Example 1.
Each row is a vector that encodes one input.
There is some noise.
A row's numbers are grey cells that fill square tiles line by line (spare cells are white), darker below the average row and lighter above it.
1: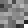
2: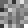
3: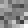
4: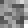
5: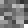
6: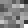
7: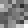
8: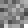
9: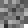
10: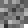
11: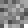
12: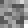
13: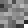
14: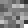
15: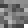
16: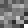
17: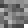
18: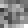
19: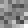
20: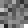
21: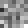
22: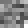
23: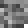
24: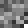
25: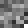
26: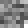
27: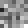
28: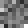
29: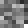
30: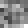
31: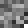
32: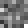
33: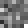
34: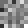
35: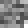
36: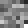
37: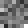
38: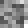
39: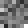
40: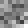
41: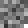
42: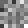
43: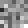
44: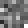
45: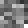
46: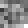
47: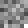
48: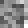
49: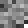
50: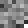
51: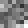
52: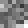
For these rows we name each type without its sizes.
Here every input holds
four true/false values.
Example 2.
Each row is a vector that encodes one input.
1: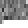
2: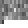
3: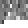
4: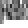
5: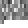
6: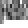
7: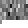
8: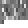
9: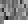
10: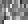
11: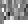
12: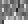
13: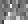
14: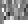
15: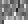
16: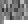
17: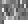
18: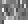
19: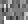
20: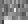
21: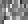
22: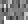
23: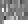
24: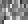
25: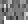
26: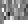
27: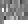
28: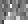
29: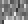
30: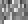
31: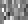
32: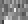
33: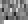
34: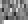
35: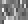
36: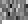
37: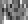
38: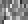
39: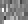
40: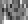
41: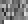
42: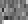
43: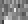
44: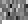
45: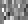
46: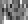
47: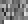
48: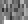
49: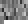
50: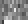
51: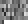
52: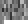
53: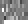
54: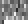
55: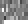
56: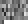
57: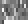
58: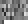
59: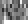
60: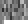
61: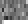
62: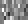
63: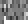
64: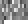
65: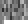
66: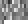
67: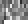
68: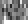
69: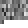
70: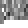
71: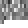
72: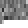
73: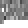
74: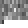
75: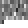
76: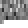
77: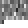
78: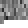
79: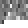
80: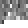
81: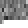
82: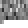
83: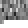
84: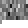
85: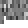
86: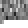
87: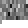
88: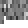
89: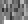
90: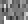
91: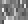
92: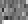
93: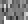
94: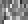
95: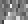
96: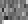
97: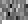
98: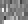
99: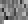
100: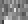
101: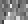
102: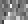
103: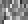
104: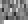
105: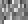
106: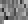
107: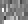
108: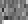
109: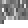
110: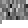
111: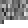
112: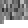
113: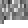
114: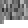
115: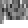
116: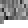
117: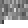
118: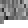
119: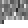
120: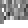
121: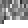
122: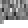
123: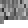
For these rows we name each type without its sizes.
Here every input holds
four true/false values.
